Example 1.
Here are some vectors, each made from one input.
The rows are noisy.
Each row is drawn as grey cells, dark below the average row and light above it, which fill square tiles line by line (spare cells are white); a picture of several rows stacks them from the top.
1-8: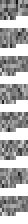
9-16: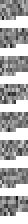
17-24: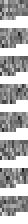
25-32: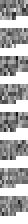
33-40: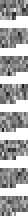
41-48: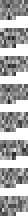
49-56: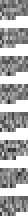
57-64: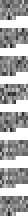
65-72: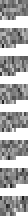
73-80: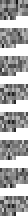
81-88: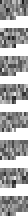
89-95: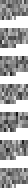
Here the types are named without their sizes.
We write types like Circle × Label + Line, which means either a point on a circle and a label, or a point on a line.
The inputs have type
Tree.
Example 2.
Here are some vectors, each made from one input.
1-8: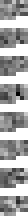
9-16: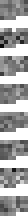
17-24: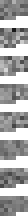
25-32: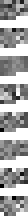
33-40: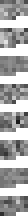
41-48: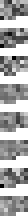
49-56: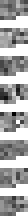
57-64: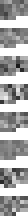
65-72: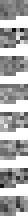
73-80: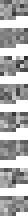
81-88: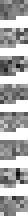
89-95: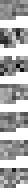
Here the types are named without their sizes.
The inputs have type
Line.
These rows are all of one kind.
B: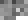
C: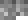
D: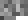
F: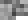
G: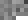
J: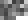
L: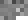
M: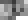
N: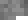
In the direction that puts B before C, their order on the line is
M, J, F, B, L, D, N, C, G.
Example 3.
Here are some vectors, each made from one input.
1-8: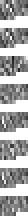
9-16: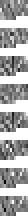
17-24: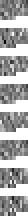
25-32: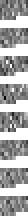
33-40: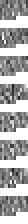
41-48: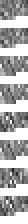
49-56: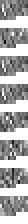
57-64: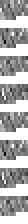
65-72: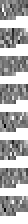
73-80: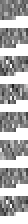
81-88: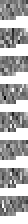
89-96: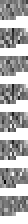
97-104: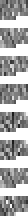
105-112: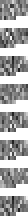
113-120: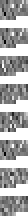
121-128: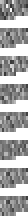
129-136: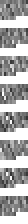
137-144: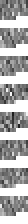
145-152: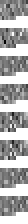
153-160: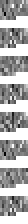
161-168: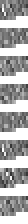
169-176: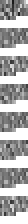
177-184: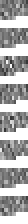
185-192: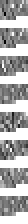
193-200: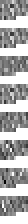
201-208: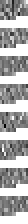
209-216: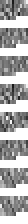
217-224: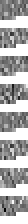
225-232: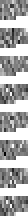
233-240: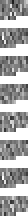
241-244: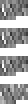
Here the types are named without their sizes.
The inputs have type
Line.
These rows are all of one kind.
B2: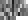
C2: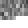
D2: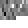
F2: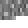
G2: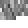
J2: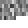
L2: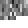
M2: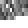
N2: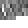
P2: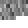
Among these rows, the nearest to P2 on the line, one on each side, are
F2 and G2.
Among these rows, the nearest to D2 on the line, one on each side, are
G2 and L2.
